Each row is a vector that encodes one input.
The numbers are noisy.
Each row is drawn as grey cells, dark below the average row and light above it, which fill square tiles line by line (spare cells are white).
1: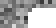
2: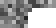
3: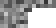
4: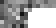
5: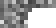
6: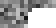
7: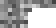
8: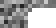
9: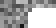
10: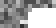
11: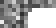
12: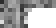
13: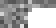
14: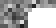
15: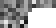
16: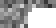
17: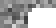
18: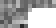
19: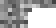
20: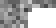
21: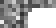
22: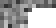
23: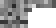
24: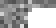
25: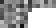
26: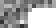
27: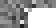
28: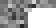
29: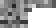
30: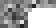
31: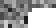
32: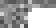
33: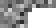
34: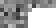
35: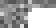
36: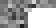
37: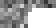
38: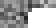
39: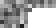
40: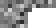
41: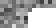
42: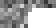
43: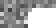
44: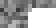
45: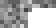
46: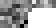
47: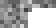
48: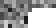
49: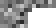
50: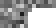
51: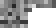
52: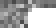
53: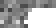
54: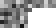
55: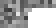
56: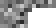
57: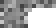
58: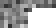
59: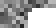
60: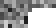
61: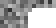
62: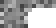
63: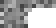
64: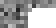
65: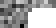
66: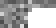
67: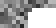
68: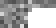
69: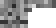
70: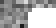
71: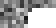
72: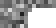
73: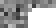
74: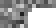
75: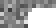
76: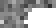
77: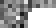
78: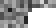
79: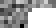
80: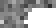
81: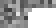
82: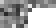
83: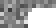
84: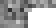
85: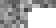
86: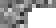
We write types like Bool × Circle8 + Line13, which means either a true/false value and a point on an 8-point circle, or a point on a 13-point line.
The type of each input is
(Circle8 + Unit) × Line10.
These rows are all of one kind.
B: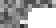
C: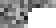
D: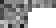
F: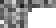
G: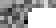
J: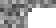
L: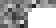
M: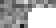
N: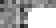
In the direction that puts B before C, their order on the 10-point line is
G, J, M, L, N, B, C, F, D.
